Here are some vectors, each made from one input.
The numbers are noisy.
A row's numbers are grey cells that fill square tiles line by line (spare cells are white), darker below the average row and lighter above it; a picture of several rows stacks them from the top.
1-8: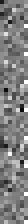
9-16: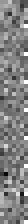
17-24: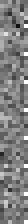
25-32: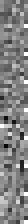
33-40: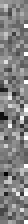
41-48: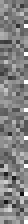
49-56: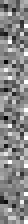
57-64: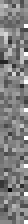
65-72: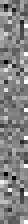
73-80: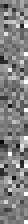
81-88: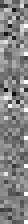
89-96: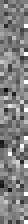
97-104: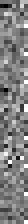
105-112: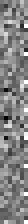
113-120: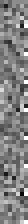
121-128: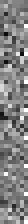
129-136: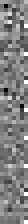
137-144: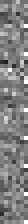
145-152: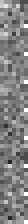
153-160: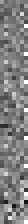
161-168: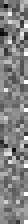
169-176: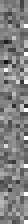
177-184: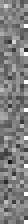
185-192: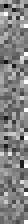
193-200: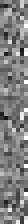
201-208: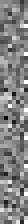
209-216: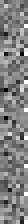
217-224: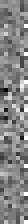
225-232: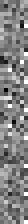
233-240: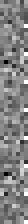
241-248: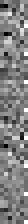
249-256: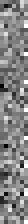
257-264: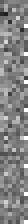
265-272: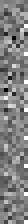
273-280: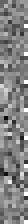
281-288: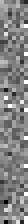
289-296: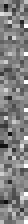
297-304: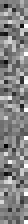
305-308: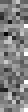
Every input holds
either a point on a 10-point circle and four true/false values, or a point on a 19-point circle.
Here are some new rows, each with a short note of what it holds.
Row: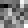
a point on a 19-point circle
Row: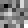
a point on a 19-point circle
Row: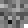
a point on a 10-point circle and four true/false values
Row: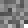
a point on a 10-point circle and four true/false values
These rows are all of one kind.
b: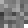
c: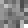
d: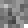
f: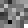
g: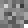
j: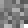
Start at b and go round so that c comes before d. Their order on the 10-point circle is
b, c, d, g, j, f.
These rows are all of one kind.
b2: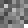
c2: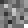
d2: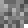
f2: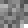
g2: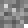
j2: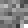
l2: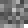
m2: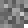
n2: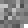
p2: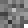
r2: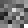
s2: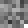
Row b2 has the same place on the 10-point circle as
d2, f2 and j2.
